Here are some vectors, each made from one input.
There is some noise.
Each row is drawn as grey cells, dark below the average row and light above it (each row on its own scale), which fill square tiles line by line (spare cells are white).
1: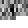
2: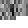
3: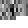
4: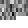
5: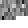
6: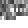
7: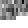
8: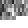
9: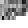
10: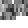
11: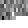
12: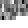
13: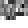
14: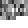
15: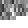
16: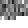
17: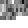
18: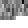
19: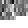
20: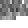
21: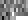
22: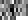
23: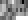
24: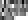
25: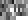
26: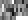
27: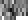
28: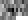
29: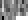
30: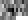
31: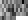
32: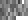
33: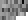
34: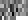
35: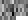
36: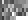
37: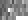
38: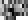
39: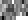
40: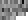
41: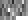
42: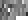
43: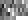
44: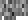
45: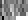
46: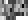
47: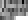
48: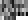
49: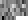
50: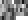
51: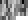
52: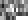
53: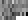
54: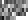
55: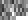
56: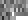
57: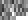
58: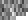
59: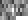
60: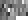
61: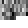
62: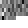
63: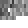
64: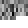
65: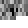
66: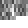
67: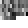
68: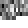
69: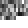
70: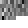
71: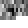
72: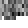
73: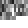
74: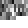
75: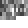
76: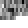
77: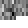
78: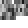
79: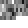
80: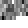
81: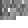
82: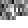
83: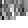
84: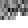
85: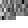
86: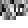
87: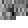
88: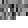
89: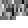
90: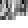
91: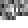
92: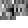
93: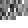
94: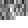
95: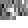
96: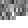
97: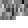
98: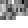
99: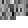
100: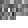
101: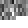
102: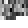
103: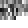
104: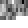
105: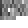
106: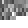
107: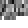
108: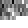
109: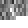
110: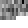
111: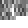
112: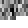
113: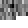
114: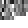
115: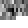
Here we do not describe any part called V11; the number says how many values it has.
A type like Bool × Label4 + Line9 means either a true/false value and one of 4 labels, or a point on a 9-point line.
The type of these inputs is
(Bool × Label6 + Unit) × V11.
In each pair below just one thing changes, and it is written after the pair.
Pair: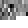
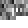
the true/false value
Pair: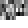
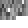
the true/false value
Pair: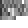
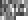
the true/false value
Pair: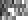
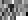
the value of V11
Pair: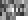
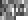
the label
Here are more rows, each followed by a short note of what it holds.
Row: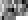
a value of V11
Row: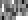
a value of V11
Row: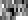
a value of V11
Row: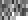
a value of V11
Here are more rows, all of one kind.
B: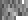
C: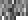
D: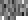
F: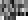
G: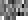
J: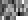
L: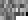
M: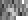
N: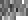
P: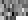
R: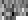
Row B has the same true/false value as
M and N.
